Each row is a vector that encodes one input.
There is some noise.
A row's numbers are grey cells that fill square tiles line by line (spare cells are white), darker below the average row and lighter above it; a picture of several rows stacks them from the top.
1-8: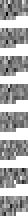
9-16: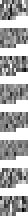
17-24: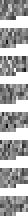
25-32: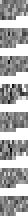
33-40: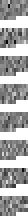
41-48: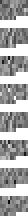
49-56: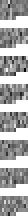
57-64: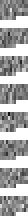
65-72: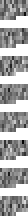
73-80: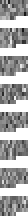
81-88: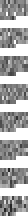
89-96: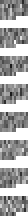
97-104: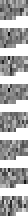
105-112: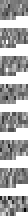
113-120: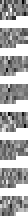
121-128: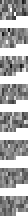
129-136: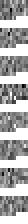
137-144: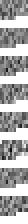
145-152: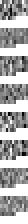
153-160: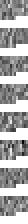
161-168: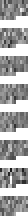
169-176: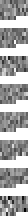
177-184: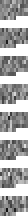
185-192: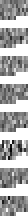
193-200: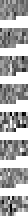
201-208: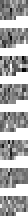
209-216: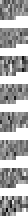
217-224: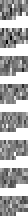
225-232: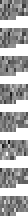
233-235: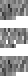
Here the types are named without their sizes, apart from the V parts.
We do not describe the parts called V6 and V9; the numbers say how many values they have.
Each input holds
either a node of a tree and a value of V6, or a true/false value and a value of V9.
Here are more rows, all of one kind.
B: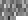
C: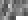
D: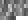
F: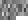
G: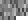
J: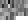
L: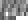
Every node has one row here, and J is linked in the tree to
D, F and G.
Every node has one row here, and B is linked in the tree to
G.
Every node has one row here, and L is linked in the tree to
F.
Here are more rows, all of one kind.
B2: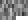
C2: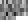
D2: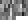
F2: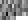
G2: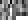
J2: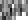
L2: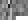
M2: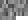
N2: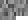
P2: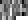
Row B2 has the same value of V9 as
M2 and N2.
